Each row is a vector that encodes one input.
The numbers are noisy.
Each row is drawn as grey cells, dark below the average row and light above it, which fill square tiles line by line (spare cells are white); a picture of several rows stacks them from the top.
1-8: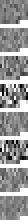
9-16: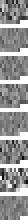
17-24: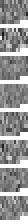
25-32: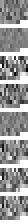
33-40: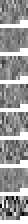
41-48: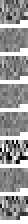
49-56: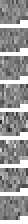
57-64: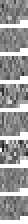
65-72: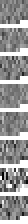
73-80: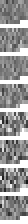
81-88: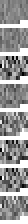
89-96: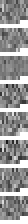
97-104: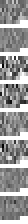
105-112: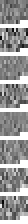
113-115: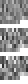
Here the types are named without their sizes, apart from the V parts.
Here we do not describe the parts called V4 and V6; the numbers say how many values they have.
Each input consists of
a value of V6, together with either a label and three true/false values, or a value of V4.
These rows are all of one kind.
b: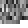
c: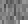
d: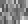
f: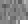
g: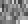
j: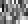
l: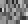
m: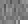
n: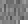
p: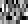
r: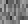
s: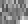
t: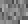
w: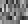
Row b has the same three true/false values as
d, t and w.
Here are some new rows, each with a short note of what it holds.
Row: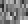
a value of V4 and a value of V6
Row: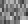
a value of V4 and a value of V6
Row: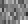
a value of V4 and a value of V6
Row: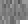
a label, three true/false values and a value of V6
